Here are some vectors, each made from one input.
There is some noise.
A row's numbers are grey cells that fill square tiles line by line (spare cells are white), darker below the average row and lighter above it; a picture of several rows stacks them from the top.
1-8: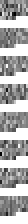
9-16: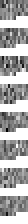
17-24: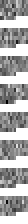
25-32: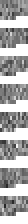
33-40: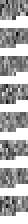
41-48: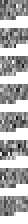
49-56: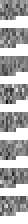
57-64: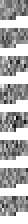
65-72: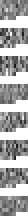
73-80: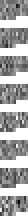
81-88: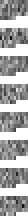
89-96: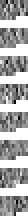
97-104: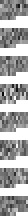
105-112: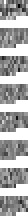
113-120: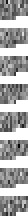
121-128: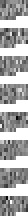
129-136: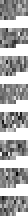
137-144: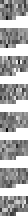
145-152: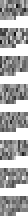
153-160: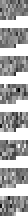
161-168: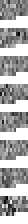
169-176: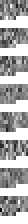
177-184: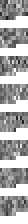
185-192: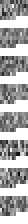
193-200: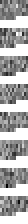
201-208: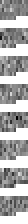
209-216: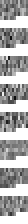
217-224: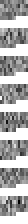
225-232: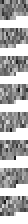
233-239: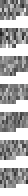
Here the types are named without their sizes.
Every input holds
a label, together with either a label, or four true/false values.
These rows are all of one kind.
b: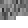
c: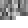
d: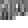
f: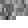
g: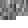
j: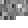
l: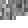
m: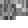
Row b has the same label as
d and g.
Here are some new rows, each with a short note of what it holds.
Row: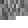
a label and four true/false values
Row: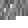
two labels
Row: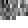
two labels
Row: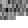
two labels
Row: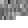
a label and four true/false values
